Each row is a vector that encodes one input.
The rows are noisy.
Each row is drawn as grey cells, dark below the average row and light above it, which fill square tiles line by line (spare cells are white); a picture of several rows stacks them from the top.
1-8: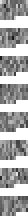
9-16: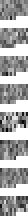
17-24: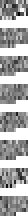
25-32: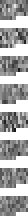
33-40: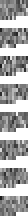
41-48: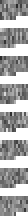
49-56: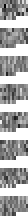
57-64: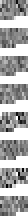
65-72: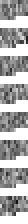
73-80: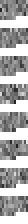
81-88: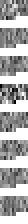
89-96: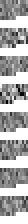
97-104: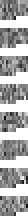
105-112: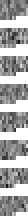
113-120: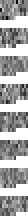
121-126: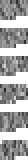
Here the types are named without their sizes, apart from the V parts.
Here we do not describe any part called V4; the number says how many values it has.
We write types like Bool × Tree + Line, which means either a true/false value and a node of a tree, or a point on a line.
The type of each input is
Bool × Circle × List(V4).
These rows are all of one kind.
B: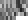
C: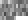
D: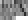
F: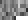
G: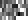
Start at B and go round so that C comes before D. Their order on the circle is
B, G, C, F, D.
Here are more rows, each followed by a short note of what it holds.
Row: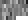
a point on a circle and a true/false value, together with a list of one item
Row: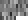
a point on a circle and a true/false value, together with a list of one item
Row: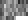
a point on a circle and a true/false value, together with a list of two items
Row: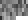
a point on a circle and a true/false value, together with the empty list
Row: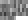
a point on a circle and a true/false value, together with a list of two items
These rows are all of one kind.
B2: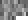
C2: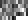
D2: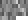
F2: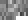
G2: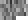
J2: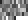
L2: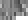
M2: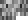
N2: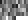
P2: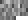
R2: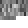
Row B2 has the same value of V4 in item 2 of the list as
D2, J2, M2 and P2.
